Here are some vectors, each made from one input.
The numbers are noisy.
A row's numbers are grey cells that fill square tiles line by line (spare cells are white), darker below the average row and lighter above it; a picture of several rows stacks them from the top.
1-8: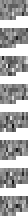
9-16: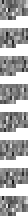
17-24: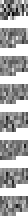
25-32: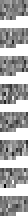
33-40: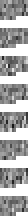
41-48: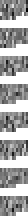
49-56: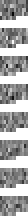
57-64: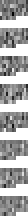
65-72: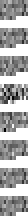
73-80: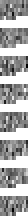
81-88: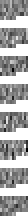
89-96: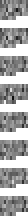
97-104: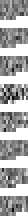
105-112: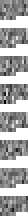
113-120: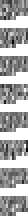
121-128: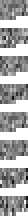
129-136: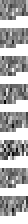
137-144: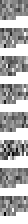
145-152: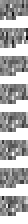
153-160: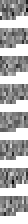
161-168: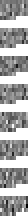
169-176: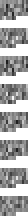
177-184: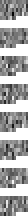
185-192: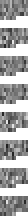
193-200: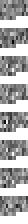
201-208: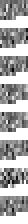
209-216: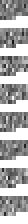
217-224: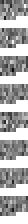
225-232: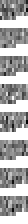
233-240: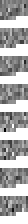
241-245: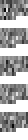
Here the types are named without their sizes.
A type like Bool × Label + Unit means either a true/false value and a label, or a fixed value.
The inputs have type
List(Line).
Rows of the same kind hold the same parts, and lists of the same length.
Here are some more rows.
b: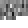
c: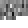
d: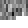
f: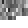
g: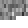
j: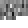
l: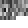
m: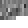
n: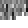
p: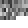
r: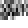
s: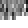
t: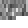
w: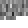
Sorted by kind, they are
b, c, f, g, j, t, w
d, l, m, n, p, s
r

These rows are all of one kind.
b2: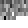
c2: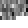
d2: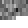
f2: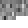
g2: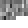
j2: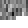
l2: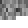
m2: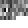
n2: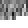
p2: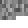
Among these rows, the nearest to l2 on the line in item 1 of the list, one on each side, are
d2 and p2.
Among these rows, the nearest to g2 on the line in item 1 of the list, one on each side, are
b2 and f2.
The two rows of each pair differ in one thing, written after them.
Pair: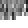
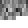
the place on the line in item 1 of the list
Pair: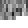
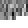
the place on the line in item 1 of the list
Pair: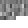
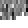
the place on the line in item 1 of the list
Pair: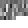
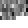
the place on the line in item 1 of the list
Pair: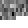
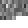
the place on the line in item 1 of the list
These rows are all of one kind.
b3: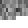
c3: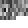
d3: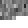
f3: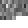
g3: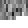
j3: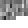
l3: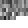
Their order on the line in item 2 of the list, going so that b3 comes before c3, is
b3, g3, j3, l3, c3, d3, f3.
